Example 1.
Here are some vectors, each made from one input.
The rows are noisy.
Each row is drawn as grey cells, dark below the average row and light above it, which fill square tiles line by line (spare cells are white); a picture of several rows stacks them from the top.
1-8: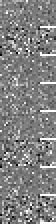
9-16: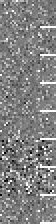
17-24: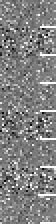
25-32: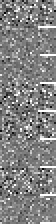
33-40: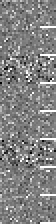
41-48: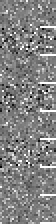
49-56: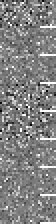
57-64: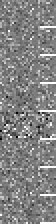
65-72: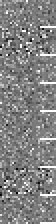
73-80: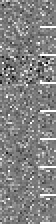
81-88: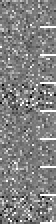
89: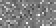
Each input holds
either a node of a 10-node tree, or four true/false values.
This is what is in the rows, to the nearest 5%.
About 30% of them hold a node of a 10-node tree. The rest hold four true/false values.
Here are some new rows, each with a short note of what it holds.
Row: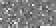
four true/false values
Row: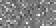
four true/false values
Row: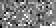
a node of a 10-node tree
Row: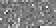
four true/false values
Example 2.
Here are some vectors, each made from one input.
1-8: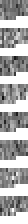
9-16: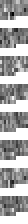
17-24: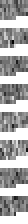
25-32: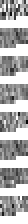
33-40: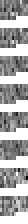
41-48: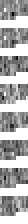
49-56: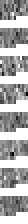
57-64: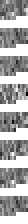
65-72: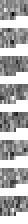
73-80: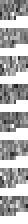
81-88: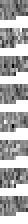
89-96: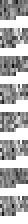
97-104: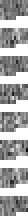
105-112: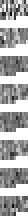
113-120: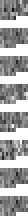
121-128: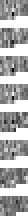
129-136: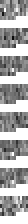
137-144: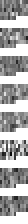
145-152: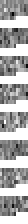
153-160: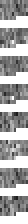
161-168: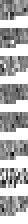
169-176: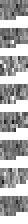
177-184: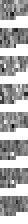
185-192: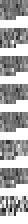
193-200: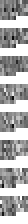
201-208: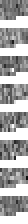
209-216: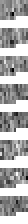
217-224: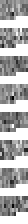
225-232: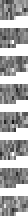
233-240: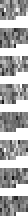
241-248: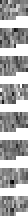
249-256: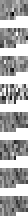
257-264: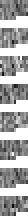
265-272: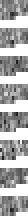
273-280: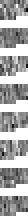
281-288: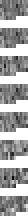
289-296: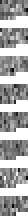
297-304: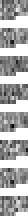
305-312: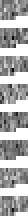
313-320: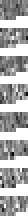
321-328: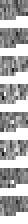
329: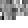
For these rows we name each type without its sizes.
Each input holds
a list of points on a line.
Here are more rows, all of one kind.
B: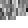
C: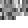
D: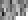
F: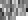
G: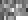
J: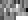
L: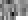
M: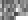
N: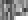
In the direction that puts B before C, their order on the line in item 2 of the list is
N, J, M, F, B, C, G, L, D.
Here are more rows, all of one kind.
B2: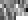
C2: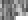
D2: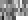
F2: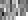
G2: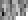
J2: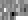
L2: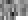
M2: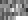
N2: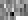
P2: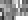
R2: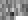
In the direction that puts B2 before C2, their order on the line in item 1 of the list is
G2, F2, B2, M2, R2, N2, J2, L2, C2, P2, D2.
